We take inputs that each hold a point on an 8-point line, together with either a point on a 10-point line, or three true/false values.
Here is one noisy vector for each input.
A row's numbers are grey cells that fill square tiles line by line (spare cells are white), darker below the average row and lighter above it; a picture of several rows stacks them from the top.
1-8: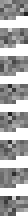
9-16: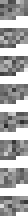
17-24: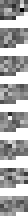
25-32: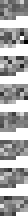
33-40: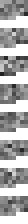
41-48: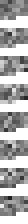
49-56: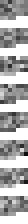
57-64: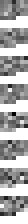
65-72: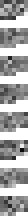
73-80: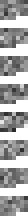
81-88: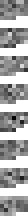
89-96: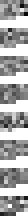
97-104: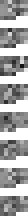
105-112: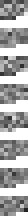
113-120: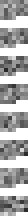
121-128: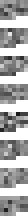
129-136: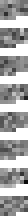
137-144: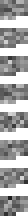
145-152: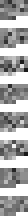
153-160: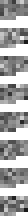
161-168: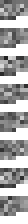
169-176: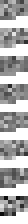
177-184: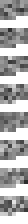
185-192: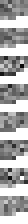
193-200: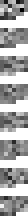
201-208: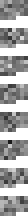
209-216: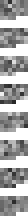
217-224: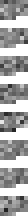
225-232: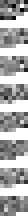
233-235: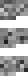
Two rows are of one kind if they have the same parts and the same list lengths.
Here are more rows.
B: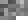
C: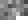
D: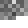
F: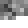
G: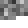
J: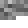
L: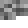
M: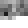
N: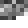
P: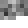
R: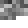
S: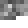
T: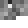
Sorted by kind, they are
B, D, F, G, N, R, S, T
C, J, L, M, P

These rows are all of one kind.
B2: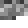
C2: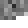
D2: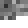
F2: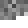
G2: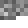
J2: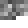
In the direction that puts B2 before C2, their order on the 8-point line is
B2, G2, J2, C2, F2, D2.
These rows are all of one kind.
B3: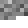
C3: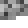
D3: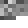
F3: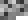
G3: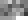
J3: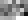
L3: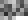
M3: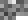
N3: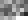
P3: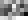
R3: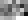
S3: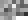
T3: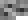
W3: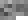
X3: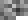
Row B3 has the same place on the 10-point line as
D3, G3, J3 and R3.
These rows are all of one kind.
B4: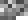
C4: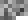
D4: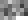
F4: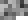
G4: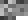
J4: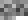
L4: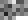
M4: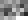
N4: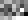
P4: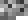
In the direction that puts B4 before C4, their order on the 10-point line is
B4, P4, C4, L4, J4, F4, D4, G4, M4, N4.
